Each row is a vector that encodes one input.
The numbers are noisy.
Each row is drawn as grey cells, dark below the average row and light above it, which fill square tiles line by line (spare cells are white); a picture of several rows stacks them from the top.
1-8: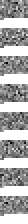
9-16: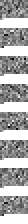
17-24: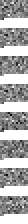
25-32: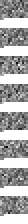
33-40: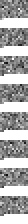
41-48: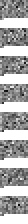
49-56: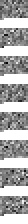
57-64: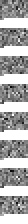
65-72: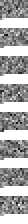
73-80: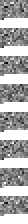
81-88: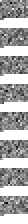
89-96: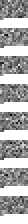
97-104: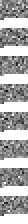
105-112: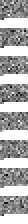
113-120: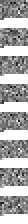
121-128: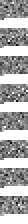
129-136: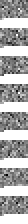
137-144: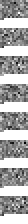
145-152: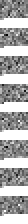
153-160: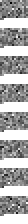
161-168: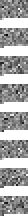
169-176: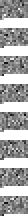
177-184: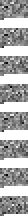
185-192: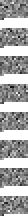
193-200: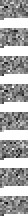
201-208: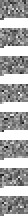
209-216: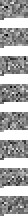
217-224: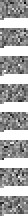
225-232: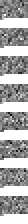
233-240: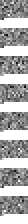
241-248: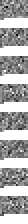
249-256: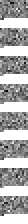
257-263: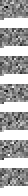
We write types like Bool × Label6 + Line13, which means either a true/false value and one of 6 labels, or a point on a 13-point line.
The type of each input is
(Circle13 + Unit) × Line10 + Label12.
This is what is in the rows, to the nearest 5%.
About 40% of them hold one of 12 labels. The rest hold a point on a 10-point line, together with either a point on a 13-point circle, or a fixed value.
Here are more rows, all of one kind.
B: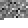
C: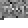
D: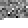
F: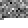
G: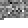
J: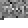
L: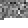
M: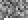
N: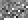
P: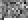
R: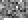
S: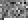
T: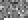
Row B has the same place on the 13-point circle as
D and N.
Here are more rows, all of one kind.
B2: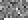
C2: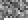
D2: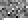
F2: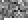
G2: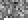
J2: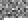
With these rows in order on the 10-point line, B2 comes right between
C2 and G2.
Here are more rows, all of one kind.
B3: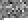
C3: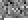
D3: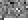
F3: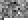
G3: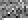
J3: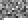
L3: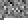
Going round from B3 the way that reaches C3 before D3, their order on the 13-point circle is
B3, L3, C3, D3, F3, J3, G3.
